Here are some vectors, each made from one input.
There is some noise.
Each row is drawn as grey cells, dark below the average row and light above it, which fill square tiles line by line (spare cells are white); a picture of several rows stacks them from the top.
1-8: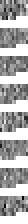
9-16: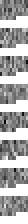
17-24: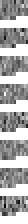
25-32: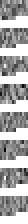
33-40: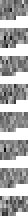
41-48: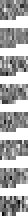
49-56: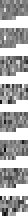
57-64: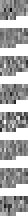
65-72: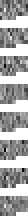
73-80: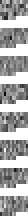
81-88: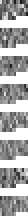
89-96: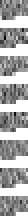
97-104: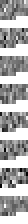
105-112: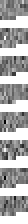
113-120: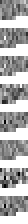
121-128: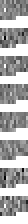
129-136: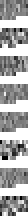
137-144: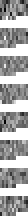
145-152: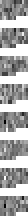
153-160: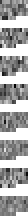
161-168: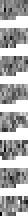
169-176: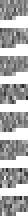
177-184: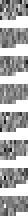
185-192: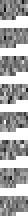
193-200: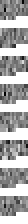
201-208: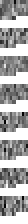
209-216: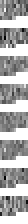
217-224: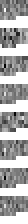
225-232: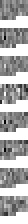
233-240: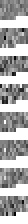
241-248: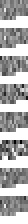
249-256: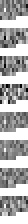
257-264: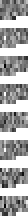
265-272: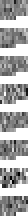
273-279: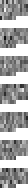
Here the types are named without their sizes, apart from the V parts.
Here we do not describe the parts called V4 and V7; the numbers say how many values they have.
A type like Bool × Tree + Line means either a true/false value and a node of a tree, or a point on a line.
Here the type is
(Bool × Line + V7) × Tree × V4.
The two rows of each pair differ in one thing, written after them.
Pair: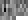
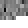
the true/false value
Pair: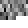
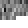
the value of V4
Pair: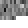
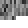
the node of the tree
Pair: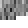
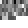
the true/false value
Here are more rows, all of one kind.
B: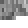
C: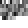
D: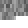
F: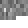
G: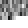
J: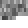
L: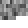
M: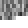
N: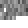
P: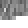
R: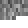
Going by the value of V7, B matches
G and M.
